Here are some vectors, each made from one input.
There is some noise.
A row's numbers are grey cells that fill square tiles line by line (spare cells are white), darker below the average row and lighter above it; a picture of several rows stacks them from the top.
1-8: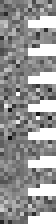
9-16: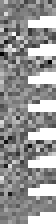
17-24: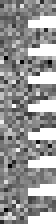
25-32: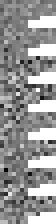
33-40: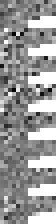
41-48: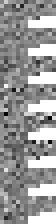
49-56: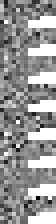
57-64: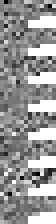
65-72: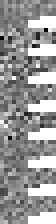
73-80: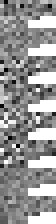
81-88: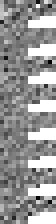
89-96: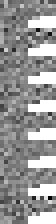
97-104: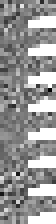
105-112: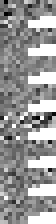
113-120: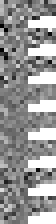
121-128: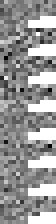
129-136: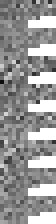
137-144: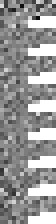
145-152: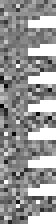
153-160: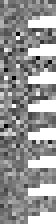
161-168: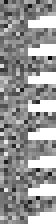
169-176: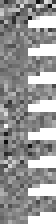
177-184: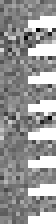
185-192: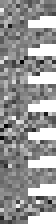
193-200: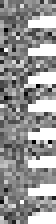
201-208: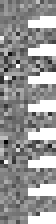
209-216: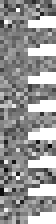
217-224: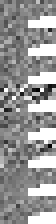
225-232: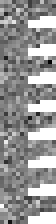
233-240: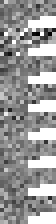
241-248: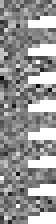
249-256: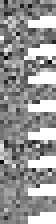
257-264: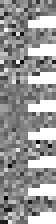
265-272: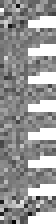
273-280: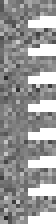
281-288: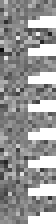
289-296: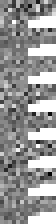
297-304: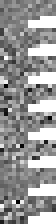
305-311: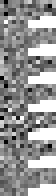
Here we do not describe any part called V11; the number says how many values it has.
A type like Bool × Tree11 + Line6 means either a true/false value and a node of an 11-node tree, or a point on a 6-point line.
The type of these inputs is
Circle6 + Label9 × V11 + Unit.
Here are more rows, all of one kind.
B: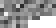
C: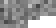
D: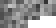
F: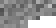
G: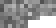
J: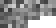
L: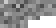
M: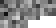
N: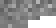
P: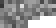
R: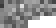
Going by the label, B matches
G and N.
